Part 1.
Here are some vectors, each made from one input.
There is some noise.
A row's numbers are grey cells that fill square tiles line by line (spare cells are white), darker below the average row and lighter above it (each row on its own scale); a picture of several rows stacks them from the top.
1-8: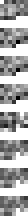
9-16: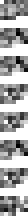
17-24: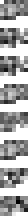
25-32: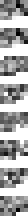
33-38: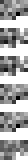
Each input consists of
one of 6 labels.
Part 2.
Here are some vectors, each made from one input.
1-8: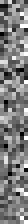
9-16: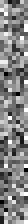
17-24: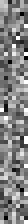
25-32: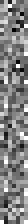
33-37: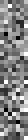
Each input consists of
one of 7 labels.
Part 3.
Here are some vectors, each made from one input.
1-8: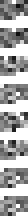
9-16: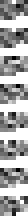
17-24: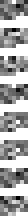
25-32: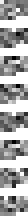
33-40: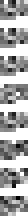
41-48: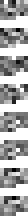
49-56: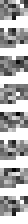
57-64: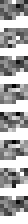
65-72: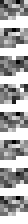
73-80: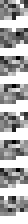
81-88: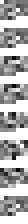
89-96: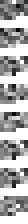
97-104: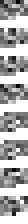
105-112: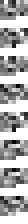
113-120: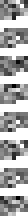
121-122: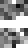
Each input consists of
one of 6 labels.
